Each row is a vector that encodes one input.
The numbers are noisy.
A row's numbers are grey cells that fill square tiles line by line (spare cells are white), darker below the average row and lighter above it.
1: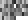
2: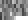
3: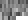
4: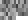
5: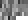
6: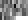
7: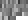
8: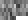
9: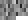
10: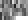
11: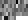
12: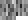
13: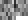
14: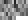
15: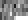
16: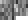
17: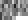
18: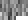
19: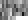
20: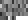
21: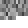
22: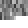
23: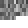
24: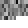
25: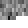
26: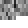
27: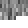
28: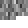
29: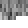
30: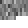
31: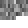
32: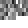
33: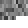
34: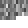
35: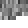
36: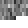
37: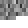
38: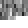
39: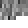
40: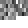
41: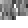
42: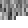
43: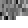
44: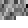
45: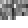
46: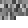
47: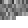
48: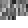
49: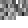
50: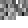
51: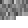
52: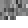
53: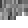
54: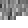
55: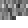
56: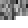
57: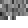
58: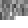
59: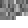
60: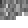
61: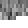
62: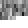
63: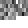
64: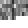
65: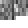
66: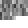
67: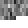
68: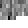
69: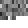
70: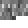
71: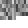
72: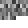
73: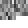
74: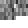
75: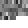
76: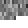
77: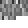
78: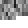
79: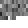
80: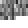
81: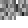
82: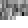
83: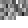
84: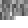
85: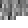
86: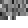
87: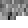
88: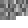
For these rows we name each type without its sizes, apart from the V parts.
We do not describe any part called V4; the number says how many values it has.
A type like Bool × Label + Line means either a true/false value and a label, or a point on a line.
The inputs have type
Bool × Label × List(V4).
